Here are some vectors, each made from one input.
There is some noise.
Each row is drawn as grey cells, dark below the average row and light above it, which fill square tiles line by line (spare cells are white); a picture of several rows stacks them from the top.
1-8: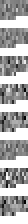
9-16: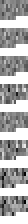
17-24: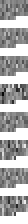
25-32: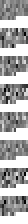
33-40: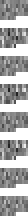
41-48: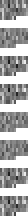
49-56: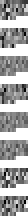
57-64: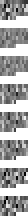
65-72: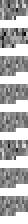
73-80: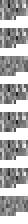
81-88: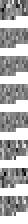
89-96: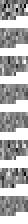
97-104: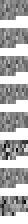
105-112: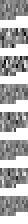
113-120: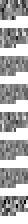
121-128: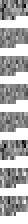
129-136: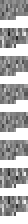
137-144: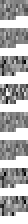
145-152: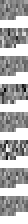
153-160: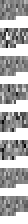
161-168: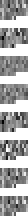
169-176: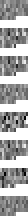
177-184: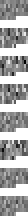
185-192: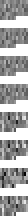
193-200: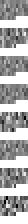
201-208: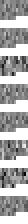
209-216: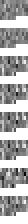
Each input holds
a true/false value, together with either a point on a 6-point line, or a point on an 8-point line and a node of an 11-node tree.
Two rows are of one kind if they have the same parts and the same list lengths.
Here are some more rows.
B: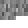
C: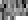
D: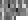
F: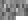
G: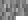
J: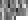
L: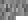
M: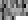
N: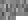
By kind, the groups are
B, D, F, G, J, L, N
C, M

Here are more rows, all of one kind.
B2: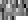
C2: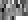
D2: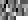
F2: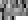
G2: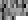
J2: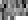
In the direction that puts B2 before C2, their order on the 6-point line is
G2, J2, F2, B2, D2, C2.
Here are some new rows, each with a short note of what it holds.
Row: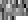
a point on a 6-point line and a true/false value
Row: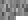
a point on an 8-point line, a node of an 11-node tree and a true/false value
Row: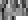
a point on a 6-point line and a true/false value
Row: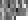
a point on an 8-point line, a node of an 11-node tree and a true/false value
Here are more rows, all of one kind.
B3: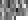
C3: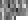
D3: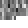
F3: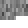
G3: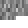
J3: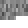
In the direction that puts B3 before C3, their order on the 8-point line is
G3, B3, C3, J3, D3, F3.
